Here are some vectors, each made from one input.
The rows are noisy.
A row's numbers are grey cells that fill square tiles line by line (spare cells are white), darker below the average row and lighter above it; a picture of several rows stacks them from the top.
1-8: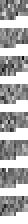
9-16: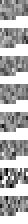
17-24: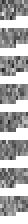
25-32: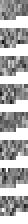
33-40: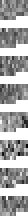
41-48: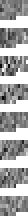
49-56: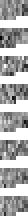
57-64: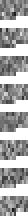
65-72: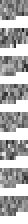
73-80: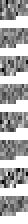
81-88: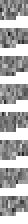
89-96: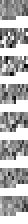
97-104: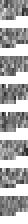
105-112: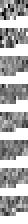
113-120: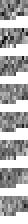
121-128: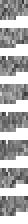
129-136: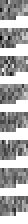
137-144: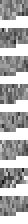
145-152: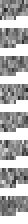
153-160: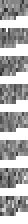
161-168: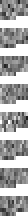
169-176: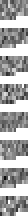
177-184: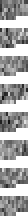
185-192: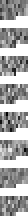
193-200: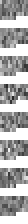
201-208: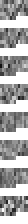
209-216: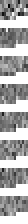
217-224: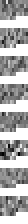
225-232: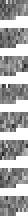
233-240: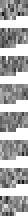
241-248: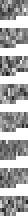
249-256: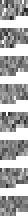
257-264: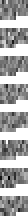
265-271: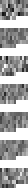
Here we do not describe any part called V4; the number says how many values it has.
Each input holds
either a point on a 7-point line, or a true/false value and a value of V4.
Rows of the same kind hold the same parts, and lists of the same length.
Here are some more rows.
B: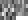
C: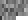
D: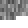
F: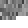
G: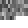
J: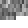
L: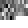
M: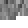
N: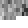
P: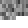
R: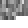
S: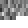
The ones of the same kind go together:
B, C, D, F, G, J, L, M, S
N, P, R

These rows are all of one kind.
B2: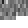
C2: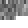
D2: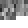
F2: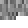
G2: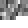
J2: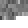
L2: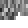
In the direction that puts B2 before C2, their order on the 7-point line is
J2, G2, F2, L2, D2, B2, C2.
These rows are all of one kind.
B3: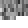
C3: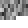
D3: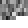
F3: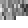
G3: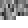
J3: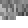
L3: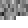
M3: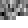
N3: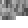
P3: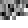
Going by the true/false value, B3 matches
D3, J3, N3 and P3.
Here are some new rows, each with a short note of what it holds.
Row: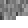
a point on a 7-point line
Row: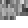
a true/false value and a value of V4
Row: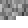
a true/false value and a value of V4
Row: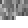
a true/false value and a value of V4
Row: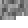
a point on a 7-point line
